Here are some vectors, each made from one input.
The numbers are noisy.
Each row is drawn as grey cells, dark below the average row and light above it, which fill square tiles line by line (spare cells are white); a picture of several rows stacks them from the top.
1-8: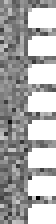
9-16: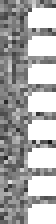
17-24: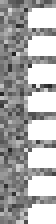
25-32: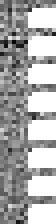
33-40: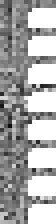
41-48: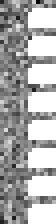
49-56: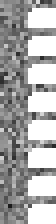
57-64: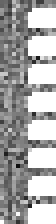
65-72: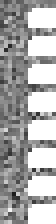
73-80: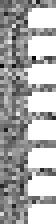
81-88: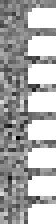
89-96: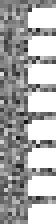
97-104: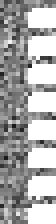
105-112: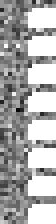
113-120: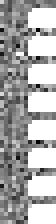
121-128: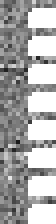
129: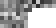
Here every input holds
four true/false values.
